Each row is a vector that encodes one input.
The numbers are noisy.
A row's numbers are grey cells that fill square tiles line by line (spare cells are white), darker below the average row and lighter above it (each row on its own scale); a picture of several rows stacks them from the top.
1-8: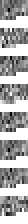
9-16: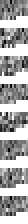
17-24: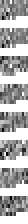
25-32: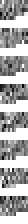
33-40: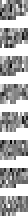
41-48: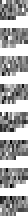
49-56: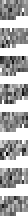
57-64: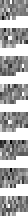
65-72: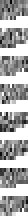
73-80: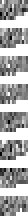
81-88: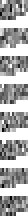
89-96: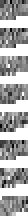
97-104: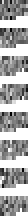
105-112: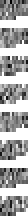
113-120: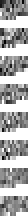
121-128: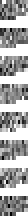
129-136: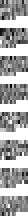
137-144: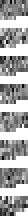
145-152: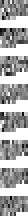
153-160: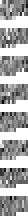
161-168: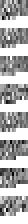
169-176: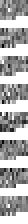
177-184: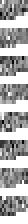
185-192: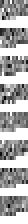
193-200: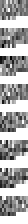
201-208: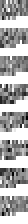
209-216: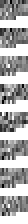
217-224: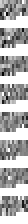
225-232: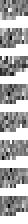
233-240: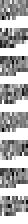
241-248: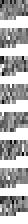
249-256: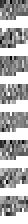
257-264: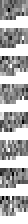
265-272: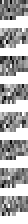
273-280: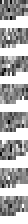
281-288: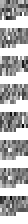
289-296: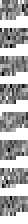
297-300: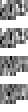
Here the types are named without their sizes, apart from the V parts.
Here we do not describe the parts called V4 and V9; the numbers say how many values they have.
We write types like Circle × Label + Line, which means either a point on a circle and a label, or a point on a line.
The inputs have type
(Bool × Line + V4) × V9.
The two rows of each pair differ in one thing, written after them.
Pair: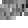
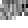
the place on the line
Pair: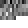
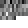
the place on the line
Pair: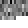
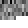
the place on the line
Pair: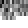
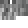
the value of V9
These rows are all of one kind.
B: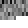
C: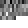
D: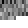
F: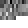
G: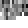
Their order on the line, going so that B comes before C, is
G, D, B, F, C.
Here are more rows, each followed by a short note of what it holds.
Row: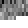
a point on a line, a true/false value and a value of V9
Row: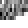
a value of V4 and a value of V9
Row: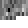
a value of V4 and a value of V9
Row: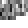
a value of V4 and a value of V9
